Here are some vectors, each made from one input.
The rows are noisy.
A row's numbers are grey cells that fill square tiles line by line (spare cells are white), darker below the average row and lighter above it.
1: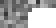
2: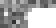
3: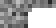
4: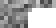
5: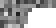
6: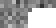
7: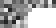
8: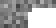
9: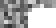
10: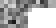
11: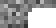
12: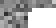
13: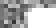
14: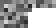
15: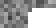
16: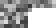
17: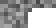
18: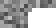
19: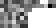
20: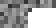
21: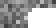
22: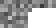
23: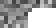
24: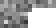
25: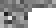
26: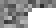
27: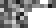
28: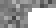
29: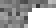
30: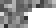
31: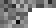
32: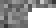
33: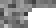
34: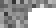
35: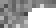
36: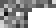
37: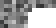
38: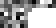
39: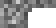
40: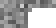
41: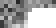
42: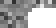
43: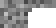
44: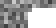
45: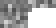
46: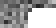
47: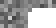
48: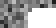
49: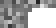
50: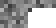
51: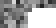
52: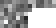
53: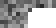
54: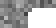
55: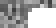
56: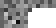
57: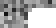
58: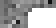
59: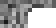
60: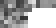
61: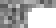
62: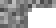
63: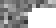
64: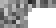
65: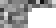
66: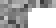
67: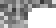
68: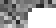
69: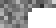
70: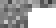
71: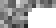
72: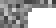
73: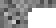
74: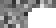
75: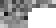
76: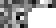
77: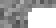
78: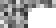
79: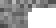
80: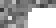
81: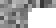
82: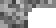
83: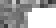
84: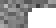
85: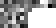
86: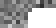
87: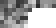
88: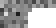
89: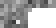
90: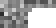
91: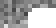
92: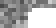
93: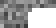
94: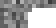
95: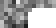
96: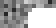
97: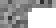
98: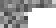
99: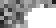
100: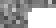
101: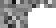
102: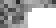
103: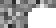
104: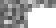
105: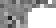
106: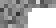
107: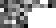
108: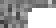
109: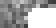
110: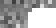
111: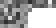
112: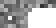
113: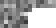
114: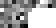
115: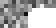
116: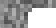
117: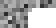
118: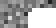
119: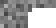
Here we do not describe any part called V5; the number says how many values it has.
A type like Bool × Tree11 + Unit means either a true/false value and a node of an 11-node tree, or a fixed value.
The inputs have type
List3(Bool × V5).
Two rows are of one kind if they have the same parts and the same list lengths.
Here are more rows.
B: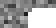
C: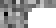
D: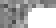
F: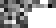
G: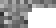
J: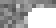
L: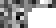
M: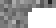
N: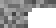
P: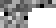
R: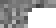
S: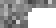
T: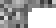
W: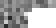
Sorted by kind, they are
B, G, R, W
C, D, J
F, L
M, N, P, S, T

